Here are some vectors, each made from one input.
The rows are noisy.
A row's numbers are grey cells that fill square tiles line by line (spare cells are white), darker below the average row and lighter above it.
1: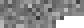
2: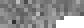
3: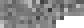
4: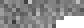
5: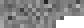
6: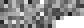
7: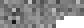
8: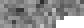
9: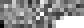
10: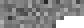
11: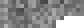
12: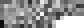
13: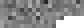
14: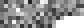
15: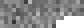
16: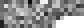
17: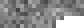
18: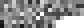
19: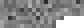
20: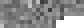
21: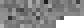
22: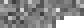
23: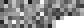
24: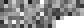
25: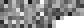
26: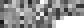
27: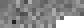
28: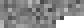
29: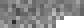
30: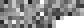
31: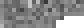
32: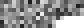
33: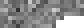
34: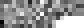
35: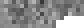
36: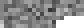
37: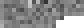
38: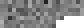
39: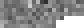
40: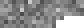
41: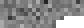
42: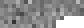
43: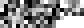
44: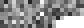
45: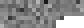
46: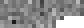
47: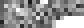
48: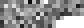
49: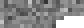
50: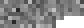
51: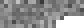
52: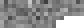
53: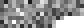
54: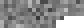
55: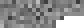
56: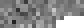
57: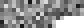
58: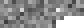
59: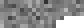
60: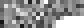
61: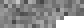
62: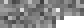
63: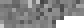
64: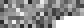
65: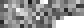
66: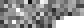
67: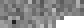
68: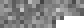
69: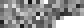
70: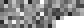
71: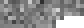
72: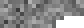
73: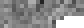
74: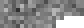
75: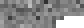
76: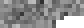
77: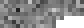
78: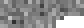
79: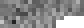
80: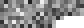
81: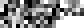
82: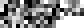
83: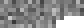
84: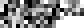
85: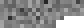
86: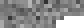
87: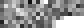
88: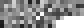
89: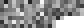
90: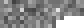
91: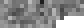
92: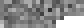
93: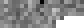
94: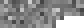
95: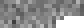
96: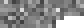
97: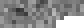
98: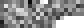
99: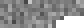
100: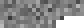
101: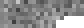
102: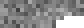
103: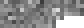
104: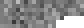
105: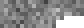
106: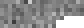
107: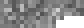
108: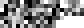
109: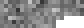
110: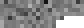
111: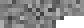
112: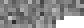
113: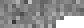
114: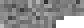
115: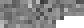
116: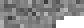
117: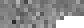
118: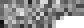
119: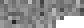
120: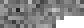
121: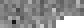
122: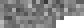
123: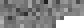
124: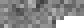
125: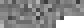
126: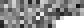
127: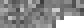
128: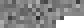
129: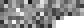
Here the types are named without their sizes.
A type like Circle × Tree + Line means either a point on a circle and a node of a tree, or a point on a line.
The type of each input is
List((Circle + Unit) × Line).
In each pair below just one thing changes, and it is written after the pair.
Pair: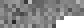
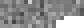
the place on the line in item 1 of the list
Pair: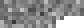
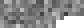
the place on the circle in item 1 of the list
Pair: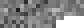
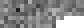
the place on the circle in item 2 of the list
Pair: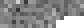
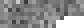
the place on the circle in item 2 of the list
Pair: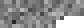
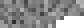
the place on the line in item 2 of the list
